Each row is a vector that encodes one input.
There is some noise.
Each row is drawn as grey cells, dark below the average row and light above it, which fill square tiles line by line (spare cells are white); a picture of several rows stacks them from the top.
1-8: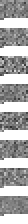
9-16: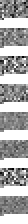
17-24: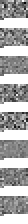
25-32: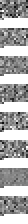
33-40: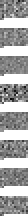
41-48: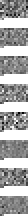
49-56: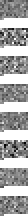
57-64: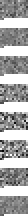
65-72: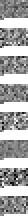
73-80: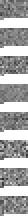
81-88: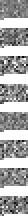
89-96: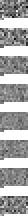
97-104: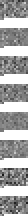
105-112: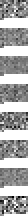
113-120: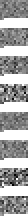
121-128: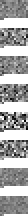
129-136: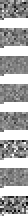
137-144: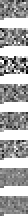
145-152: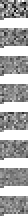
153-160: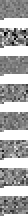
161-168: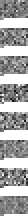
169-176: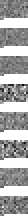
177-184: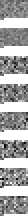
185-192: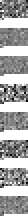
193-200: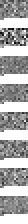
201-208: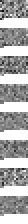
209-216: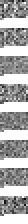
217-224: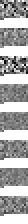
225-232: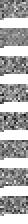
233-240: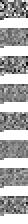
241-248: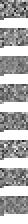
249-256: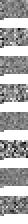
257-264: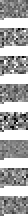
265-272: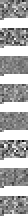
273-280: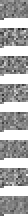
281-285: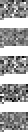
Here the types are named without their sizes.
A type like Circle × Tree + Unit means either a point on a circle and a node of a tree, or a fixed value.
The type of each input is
Line × List(Label + Line).
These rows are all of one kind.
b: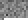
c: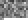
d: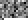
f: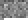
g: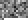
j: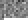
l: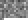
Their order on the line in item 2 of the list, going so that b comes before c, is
f, b, g, j, l, c, d.
